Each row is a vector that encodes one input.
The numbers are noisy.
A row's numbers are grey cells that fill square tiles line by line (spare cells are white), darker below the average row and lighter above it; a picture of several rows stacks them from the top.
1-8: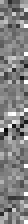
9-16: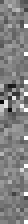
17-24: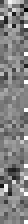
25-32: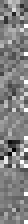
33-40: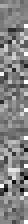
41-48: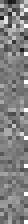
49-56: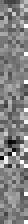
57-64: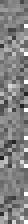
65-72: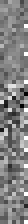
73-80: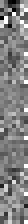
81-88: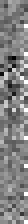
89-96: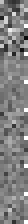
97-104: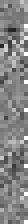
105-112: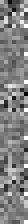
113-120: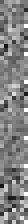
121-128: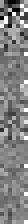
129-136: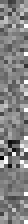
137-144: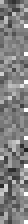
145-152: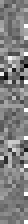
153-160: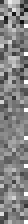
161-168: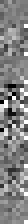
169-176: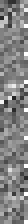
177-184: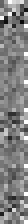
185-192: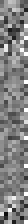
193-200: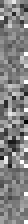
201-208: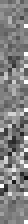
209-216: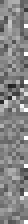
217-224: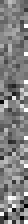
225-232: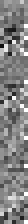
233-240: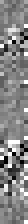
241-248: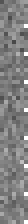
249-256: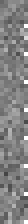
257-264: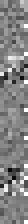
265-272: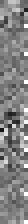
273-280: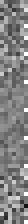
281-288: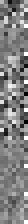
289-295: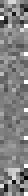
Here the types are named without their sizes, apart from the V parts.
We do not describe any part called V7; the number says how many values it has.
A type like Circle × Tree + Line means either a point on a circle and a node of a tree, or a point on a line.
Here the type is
Label × Line × (List(V7) + Tree).
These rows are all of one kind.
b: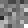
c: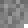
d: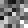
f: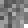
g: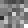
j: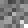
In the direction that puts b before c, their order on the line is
b, c, g, f, j, d.
